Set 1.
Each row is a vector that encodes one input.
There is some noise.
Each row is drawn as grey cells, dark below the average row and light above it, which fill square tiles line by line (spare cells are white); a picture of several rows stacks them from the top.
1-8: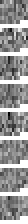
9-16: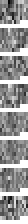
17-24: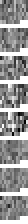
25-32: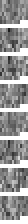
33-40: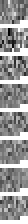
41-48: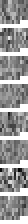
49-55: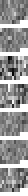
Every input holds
a point on an 8-point circle and a true/false value.
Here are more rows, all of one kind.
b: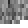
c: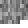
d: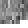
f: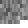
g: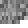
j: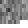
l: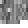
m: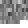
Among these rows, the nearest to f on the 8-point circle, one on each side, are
j and l.
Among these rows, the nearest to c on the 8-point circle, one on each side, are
d and g.
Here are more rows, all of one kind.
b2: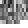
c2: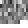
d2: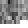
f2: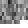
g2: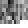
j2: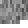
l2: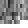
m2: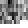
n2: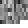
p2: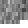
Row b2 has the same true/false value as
c2, j2 and p2.
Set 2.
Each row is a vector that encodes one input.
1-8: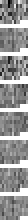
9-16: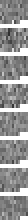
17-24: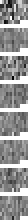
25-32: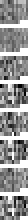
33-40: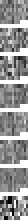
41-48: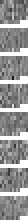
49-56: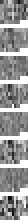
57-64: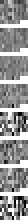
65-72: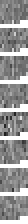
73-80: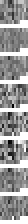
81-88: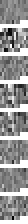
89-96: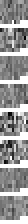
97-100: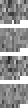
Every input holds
either a fixed value, or a point on a 4-point line, a point on an 8-point line and a true/false value.
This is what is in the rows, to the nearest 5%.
About 5% of them hold a fixed value. The rest hold a point on a 4-point line, a point on an 8-point line and a true/false value.
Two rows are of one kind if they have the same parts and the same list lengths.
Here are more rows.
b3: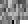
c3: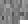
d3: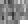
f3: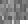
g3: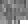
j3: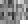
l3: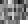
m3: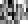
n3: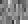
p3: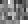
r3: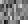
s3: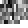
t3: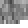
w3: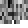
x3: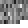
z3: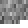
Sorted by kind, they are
b3, c3, d3, f3, g3, j3, l3, m3, n3, p3, t3, w3, z3
r3, s3, x3

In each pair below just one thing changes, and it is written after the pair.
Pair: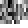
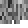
the place on the 4-point line
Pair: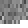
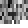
the place on the 8-point line
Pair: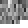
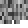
the true/false value
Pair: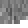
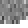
the true/false value
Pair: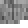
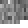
the true/false value
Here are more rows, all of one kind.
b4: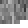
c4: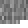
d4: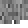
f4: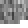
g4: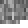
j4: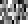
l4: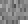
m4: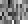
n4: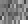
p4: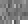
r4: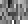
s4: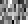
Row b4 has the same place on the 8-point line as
j4, p4 and r4.
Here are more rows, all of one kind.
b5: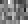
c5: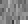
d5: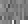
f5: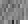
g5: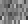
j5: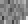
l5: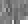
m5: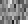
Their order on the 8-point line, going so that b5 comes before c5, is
j5, m5, l5, d5, b5, c5, g5, f5.
